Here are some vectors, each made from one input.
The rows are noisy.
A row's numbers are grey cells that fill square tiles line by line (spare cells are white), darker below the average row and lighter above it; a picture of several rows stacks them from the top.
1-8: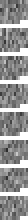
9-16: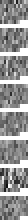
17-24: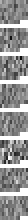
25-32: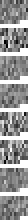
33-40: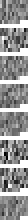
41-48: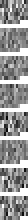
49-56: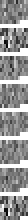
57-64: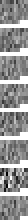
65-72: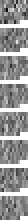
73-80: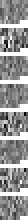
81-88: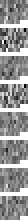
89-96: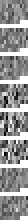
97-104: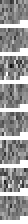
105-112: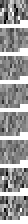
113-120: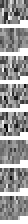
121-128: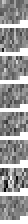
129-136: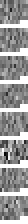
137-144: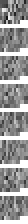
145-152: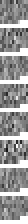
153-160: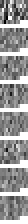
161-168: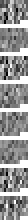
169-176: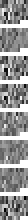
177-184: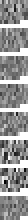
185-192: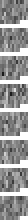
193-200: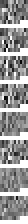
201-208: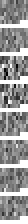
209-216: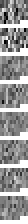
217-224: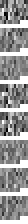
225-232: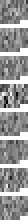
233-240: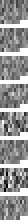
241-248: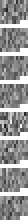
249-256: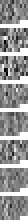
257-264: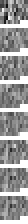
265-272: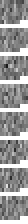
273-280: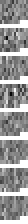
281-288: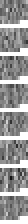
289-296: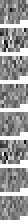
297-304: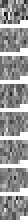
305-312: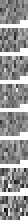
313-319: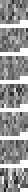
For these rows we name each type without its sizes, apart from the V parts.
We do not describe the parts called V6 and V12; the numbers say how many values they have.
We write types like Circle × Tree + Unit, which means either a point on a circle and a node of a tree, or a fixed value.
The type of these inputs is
(Bool × Bool × Bool + Line) × V12 + Label × V6.
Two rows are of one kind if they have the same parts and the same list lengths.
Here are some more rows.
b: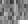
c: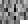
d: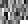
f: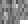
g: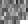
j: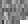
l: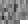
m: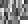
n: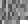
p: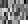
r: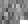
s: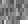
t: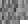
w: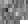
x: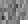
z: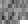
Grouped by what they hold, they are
b, f, g, j, s
c, l, n, r, t, w, x, z
d, m, p

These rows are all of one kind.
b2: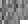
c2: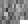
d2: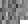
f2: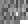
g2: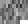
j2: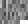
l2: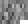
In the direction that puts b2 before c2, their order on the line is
j2, g2, b2, l2, c2, d2, f2.
